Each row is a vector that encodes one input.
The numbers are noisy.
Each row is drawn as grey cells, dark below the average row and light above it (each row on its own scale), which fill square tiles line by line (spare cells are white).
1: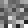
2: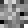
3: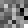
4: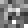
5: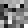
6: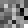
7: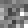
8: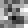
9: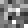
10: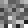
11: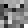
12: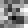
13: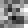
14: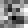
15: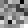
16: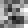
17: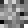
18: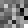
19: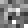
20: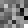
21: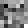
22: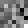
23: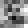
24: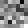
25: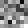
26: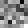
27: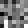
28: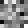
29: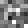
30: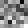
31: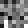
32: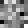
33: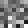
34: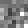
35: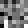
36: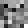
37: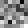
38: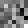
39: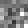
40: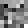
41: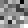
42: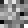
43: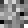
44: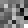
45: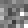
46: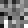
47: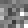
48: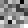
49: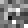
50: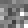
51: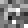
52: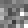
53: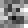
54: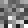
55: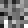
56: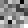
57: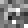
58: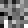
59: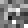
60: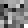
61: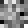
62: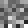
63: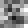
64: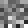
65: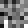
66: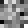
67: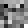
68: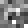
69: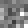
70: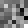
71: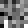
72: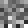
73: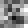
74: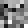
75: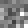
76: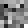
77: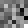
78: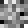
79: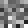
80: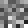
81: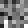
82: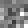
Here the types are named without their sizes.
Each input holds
a label.
